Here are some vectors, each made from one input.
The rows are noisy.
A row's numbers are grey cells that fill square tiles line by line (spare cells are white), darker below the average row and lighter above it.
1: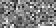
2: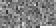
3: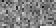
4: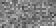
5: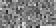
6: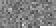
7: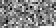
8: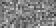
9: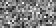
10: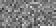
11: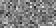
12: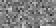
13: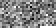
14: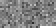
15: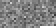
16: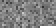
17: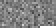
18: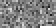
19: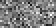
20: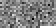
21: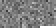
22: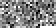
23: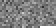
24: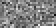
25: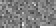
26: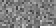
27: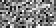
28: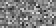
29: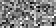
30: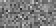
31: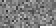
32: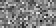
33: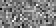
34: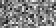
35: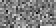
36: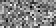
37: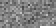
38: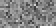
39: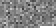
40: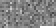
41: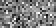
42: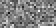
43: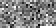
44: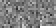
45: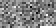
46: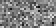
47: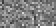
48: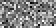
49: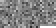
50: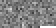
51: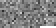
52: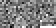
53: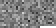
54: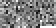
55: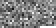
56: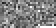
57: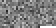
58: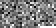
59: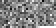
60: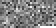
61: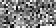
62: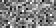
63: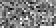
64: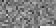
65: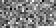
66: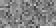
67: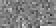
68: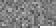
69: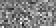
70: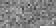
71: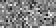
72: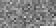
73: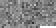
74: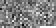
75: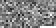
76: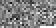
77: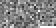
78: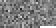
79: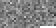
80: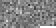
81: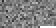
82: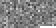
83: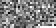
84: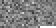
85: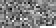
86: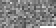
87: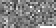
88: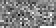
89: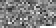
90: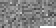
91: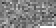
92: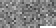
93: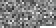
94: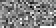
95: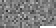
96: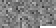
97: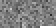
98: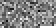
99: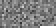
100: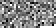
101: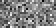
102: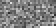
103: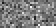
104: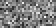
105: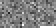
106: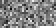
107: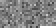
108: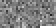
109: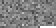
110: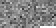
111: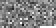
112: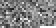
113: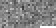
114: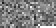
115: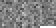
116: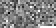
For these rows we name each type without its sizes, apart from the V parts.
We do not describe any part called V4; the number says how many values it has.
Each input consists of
either a label and a value of V4, or a list of points on a line.
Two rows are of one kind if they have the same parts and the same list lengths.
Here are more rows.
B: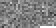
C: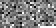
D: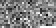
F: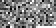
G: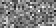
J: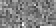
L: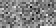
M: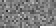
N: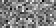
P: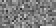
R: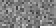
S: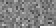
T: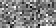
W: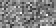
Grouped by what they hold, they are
B, G, L, T, W
C, J, M, P, R, S
D
F, N

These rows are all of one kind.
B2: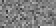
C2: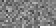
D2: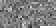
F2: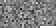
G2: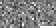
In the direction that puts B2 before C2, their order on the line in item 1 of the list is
F2, B2, C2, D2, G2.
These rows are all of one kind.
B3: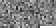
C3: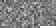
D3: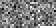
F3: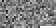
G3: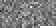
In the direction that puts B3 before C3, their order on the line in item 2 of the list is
D3, B3, C3, F3, G3.
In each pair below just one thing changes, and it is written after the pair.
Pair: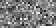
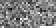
the label
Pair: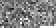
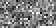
the label
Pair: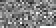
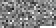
the value of V4
